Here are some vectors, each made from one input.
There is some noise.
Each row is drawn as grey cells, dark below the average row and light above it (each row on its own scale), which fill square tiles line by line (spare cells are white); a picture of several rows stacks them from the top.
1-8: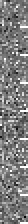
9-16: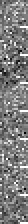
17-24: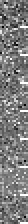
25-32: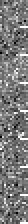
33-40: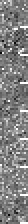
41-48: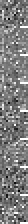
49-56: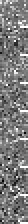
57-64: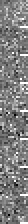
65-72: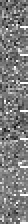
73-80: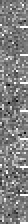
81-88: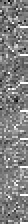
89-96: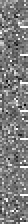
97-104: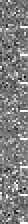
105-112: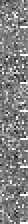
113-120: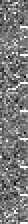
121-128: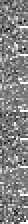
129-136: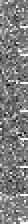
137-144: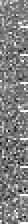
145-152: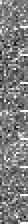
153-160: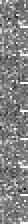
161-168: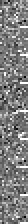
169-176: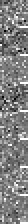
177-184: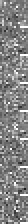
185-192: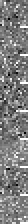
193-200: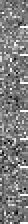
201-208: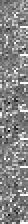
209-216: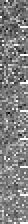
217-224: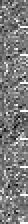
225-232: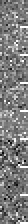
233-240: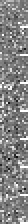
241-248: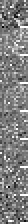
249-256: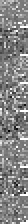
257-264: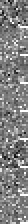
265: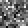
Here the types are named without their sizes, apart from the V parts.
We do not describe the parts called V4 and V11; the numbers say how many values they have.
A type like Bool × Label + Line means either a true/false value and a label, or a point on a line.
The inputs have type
Bool × (Tree + Unit) + V4 × V11.
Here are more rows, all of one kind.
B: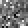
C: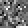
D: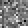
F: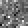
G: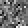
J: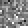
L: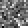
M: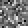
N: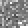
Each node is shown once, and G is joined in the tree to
C and D.
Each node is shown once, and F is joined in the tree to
B and D.
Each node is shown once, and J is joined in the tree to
D and N.
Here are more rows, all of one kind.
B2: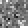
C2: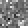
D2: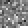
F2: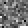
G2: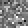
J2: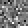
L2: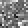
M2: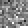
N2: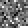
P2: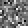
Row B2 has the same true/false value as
C2 and F2.
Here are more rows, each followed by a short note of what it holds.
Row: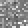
a value of V4 and a value of V11
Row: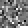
a node of a tree and a true/false value
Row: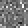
a value of V4 and a value of V11
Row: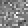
a value of V4 and a value of V11
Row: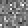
a value of V4 and a value of V11
